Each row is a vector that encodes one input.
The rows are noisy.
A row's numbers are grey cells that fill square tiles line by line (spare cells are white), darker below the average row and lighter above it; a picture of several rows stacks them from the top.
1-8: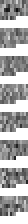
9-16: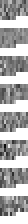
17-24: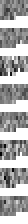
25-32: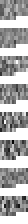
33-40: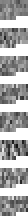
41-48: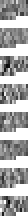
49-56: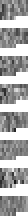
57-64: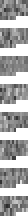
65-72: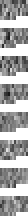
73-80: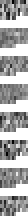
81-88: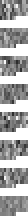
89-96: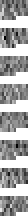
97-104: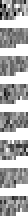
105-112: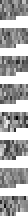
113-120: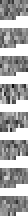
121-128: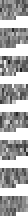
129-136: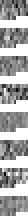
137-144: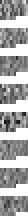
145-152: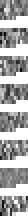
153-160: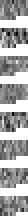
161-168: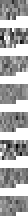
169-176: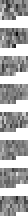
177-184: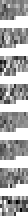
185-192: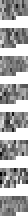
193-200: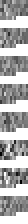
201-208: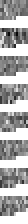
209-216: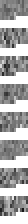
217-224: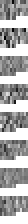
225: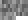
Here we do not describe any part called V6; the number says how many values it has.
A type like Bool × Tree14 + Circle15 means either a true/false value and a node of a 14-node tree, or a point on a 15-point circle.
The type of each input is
(Bool × Bool × Bool × Bool + V6) × Line9 + Line8.
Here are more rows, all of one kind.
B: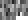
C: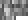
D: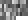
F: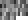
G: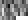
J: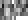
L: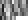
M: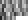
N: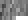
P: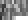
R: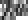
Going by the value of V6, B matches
F and P.
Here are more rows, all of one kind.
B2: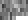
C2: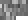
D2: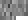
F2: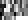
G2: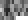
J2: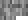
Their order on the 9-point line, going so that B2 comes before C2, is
B2, G2, J2, D2, C2, F2.
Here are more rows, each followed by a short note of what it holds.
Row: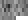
a point on a 9-point line and a value of V6
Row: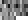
a point on a 9-point line and four true/false values
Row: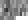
a point on a 9-point line and four true/false values
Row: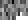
a point on a 9-point line and a value of V6
